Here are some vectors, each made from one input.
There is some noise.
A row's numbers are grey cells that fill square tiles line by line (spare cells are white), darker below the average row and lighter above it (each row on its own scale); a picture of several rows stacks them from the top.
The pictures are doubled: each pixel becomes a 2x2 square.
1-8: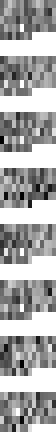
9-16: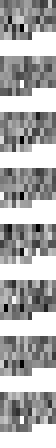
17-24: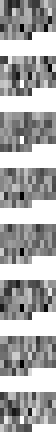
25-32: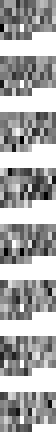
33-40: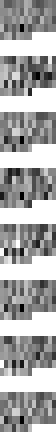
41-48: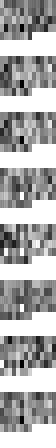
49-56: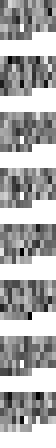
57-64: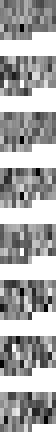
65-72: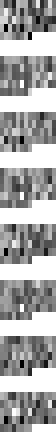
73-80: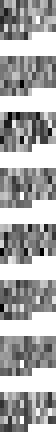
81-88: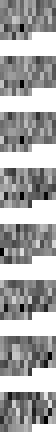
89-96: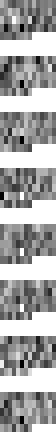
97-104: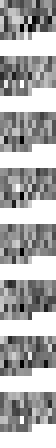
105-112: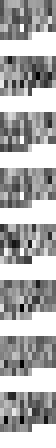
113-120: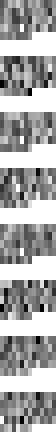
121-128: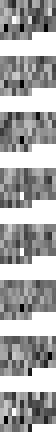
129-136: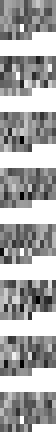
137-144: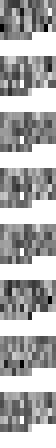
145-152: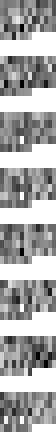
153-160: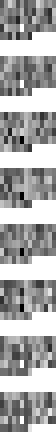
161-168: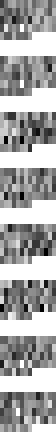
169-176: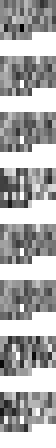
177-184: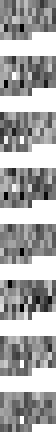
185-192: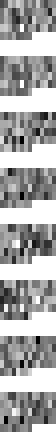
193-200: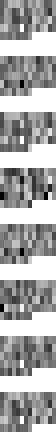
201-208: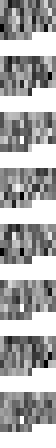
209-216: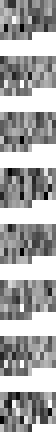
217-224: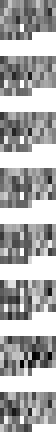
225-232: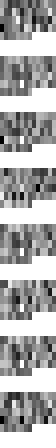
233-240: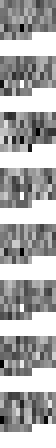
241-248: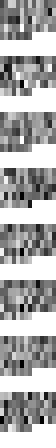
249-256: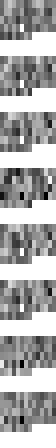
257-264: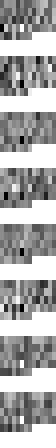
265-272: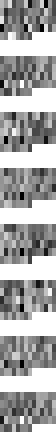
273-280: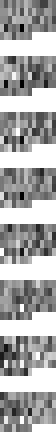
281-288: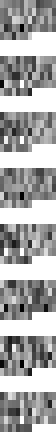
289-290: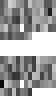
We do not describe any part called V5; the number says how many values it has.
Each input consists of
a list of up to two items, each a true/false value and a value of V5.
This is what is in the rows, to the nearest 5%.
All of them are lists of up to two items, each a true/false value and a value of V5: a few are empty, 45% hold one and 55% two.
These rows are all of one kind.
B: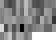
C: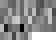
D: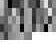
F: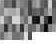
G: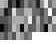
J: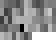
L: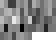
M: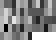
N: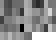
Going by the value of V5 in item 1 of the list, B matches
C, L and M.
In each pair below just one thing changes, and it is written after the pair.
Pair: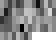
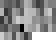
the true/false value in item 2 of the list
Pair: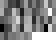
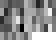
the true/false value in item 1 of the list
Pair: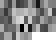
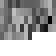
the true/false value in item 1 of the list
